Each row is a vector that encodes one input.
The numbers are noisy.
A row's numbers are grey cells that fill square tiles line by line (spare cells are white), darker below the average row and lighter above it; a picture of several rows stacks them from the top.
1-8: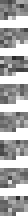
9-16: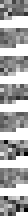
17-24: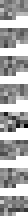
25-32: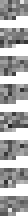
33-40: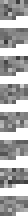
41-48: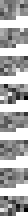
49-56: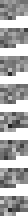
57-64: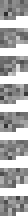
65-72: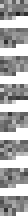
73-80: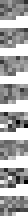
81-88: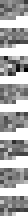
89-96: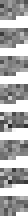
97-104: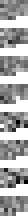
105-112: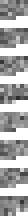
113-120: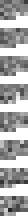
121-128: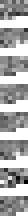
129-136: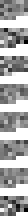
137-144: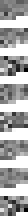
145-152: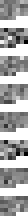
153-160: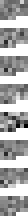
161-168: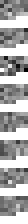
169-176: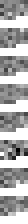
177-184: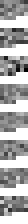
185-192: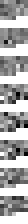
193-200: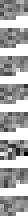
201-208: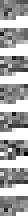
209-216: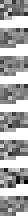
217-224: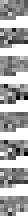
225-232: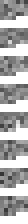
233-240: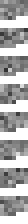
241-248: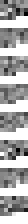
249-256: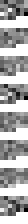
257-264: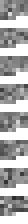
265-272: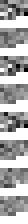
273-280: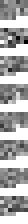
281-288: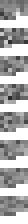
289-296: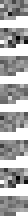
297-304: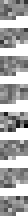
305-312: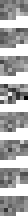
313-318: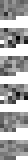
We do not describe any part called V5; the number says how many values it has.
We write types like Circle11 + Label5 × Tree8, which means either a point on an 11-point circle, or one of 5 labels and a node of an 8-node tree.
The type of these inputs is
Bool × Tree11 + (Line9 + Line13) × V5.
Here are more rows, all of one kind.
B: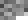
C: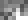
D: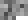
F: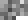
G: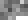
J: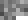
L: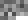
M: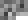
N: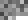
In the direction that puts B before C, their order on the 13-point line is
M, L, B, J, F, D, G, N, C.
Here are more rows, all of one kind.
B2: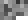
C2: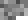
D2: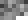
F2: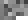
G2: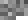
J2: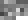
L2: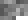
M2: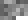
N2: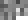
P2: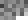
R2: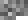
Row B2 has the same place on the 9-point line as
D2, F2, L2 and M2.
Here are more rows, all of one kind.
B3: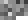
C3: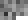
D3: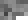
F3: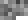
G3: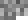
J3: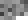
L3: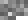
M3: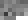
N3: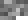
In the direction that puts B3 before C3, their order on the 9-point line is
L3, M3, J3, B3, N3, D3, F3, C3, G3.
